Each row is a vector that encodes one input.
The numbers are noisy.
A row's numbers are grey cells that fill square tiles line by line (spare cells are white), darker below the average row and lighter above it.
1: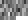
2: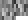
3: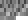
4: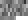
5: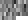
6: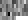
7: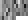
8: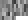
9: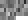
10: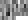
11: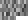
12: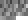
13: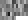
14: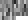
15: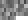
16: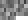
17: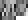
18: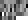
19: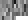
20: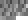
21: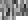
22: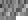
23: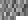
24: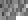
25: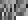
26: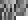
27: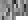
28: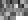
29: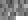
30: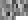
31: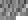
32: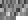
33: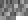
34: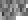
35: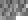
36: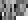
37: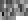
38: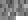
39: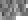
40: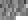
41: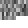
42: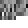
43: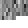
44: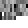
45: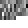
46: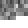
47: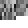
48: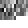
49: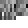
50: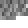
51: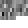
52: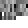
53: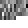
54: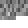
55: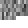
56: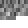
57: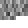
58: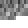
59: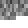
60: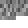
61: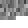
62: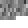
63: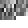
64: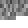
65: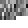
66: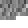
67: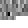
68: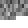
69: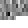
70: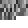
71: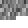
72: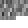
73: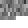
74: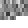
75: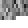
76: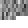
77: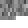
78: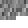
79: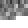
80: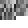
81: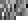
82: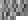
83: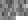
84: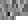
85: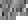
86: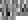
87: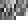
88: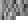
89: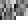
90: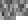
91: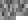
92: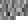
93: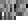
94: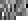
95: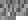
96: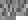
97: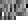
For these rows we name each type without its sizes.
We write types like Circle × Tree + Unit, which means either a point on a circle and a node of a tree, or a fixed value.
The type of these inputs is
Circle + Line + Tree.
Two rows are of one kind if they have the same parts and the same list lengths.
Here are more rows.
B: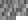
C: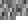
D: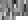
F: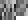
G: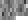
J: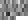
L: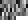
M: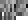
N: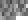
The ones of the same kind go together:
B, C, G, N
D, J
F, L, M

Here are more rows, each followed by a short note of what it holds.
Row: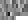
a point on a circle
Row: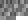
a node of a tree
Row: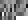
a point on a line
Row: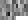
a point on a circle
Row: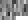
a point on a circle
